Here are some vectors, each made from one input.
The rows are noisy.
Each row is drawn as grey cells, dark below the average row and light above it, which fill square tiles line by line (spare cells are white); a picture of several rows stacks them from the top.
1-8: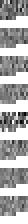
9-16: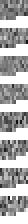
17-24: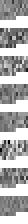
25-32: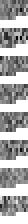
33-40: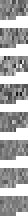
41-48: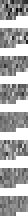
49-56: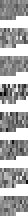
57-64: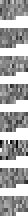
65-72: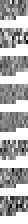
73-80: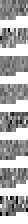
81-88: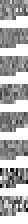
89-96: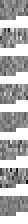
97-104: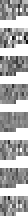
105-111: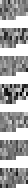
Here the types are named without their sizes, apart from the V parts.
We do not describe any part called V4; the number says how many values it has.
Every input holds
either a true/false value and a value of V4, or a list of points on a line.
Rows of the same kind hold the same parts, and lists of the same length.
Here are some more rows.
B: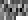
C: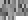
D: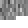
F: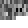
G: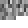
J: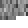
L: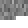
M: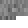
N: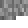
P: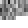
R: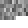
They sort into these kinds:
B
C
D, L, M
F, G, J, N, P, R

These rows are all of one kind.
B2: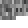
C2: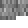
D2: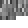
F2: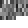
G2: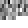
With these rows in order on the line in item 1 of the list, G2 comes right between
C2 and F2.
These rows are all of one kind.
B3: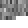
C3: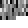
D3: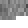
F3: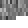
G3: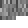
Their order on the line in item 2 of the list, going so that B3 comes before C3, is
G3, F3, B3, D3, C3.
